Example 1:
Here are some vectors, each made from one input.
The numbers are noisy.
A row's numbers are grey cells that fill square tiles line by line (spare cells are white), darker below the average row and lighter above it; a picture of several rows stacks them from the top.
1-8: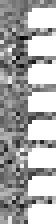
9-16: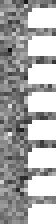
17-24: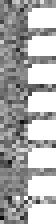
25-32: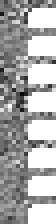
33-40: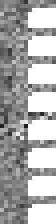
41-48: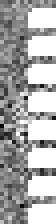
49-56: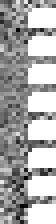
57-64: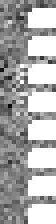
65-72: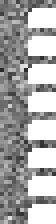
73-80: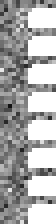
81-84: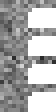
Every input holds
either a point on a 6-point circle, or a point on a 5-point line and a point on an 8-point line.
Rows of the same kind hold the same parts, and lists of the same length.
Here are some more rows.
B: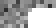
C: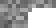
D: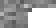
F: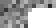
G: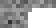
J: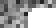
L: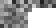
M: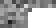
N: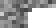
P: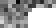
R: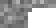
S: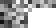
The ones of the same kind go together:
B, F, J, L, P
C, D, G, M, N, R, S

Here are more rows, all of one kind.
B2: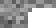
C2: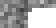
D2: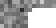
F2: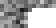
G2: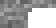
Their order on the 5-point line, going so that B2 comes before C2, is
B2, G2, C2, D2, F2.
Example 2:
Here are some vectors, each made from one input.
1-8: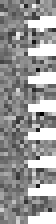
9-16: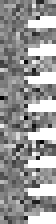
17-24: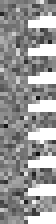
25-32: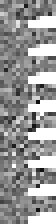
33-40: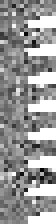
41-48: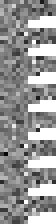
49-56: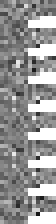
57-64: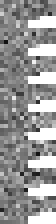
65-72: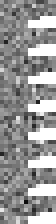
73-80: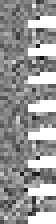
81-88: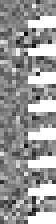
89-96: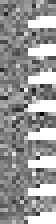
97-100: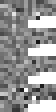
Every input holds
either a point on a 6-point line, or a point on an 8-point line.
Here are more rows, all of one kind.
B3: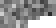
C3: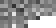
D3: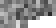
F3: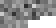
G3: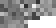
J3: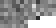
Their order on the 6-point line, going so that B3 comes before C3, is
D3, B3, F3, G3, J3, C3.
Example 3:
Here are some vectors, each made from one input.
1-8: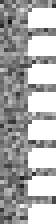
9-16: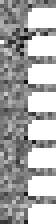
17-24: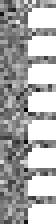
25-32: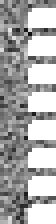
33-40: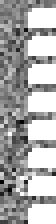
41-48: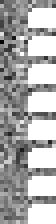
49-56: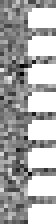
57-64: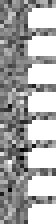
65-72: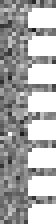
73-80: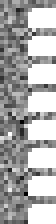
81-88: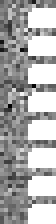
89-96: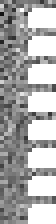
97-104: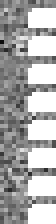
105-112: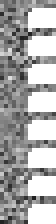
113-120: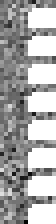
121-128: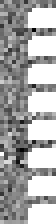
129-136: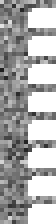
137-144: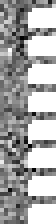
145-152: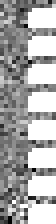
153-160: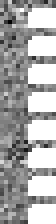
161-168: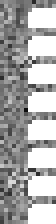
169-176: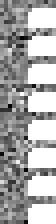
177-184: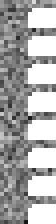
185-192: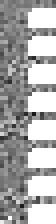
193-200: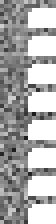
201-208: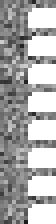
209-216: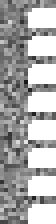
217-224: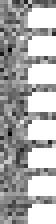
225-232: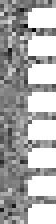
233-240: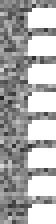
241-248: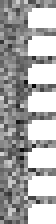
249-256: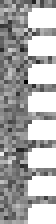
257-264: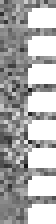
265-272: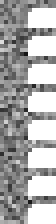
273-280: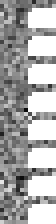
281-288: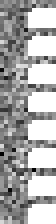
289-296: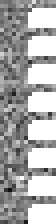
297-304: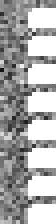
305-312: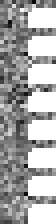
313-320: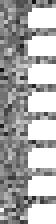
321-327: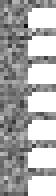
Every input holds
either a point on a 6-point circle, or a point on an 8-point line.
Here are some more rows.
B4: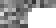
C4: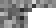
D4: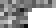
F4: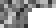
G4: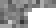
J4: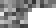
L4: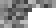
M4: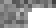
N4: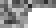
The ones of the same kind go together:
B4, D4, F4, J4
C4, G4, L4, M4, N4

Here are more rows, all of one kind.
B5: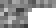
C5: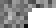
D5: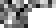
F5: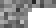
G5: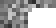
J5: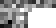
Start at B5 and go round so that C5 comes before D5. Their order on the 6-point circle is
B5, J5, C5, D5, G5, F5.
